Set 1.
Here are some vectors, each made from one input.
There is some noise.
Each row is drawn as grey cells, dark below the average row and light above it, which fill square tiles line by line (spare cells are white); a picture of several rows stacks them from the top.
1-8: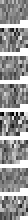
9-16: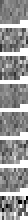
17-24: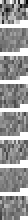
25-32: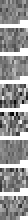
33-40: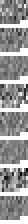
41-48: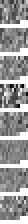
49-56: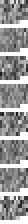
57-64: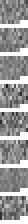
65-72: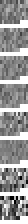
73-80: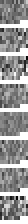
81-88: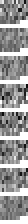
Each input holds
a node of a 16-node tree.
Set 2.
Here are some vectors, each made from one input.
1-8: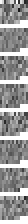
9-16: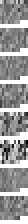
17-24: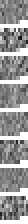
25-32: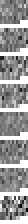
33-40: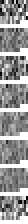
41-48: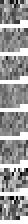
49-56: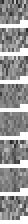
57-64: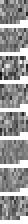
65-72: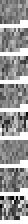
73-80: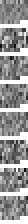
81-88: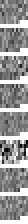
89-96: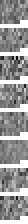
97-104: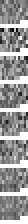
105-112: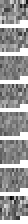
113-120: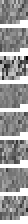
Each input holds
a node of a 16-node tree.
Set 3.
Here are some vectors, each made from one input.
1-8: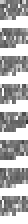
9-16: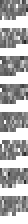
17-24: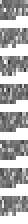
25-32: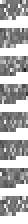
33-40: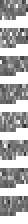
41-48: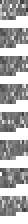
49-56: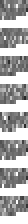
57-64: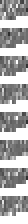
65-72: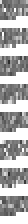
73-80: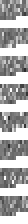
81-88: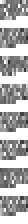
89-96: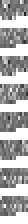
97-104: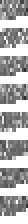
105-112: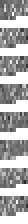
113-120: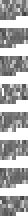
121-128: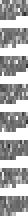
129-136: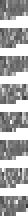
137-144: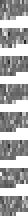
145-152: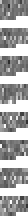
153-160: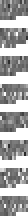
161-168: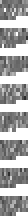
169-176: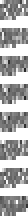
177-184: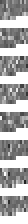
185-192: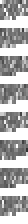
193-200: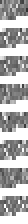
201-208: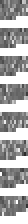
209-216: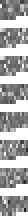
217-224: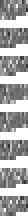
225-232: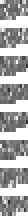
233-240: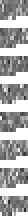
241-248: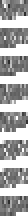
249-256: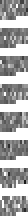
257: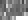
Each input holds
one of 11 labels.
